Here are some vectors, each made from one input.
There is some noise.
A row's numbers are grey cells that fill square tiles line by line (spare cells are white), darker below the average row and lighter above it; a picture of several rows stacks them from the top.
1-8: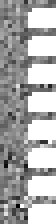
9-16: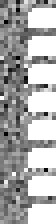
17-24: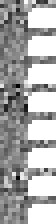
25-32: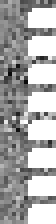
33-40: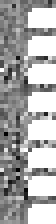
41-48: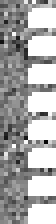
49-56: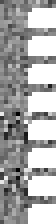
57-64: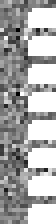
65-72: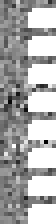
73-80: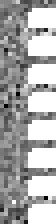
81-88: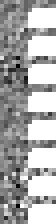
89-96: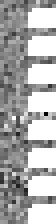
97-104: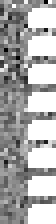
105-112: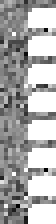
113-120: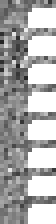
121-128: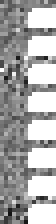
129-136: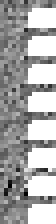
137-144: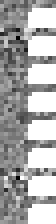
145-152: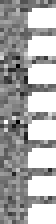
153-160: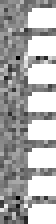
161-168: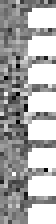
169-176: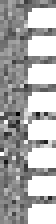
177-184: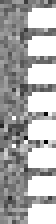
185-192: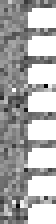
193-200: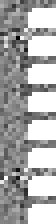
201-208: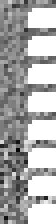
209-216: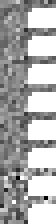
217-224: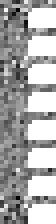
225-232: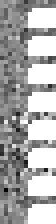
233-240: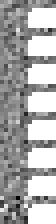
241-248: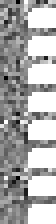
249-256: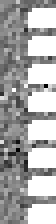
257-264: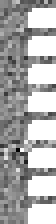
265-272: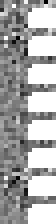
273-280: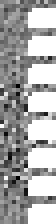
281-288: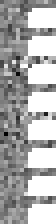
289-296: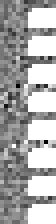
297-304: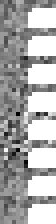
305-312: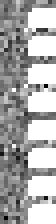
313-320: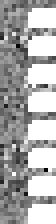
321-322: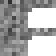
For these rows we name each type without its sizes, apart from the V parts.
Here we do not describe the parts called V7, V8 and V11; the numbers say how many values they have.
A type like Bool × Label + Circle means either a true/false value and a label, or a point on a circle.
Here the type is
Bool × V7 × V8 × V11 + Circle × Circle.
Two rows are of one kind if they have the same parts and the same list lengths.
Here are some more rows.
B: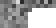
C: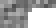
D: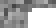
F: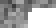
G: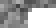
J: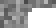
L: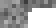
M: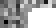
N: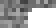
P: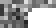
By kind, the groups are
B, C, D, F, G, J, L, N
M, P

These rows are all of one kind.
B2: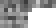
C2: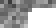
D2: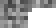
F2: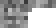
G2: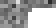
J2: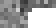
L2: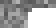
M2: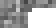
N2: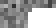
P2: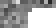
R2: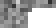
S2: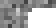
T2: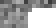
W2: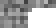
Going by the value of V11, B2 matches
D2, F2 and W2.
